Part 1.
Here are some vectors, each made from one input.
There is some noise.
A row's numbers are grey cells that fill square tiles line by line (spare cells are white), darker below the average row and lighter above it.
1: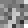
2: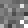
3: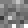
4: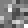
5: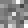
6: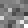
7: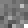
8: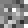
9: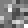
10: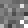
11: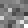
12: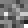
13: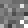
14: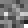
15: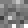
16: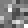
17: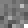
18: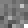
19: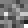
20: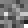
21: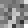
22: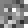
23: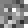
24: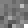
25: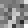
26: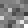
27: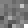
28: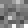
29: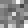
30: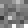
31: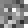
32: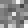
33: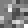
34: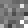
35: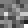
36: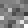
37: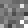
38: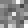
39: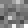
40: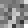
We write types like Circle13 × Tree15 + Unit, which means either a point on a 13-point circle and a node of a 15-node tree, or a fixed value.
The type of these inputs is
Line9.
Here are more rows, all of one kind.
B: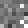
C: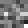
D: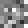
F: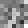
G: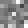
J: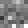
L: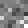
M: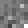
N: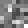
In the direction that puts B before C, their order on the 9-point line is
N, L, B, M, J, G, F, D, C.
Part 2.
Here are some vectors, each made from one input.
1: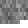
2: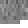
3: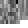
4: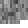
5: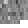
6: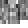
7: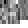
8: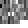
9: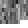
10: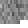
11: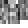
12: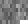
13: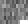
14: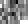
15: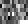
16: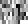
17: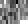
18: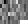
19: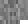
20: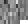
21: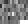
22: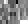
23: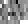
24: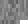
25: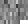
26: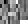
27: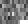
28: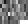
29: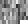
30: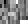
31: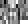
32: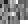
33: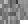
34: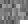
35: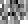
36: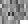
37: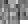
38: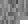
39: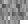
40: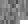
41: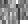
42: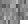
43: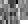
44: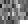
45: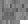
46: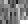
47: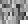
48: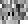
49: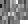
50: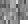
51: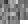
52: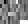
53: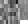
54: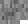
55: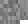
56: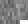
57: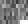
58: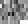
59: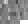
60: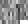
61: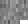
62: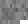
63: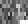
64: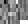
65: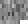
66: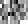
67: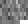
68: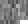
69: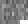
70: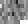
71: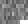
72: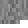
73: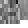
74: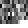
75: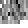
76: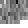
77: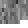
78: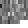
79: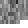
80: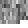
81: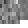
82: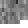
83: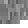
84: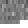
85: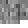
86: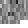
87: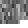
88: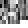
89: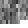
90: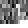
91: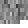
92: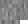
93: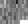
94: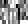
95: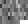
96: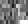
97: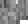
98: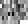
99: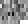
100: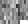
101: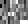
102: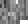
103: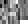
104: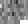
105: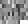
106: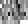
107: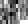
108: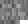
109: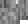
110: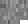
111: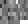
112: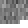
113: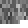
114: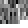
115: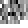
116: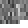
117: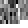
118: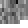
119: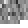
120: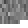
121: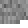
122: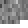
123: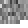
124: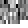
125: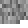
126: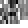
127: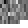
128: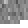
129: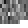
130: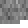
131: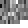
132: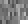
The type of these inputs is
Label6.
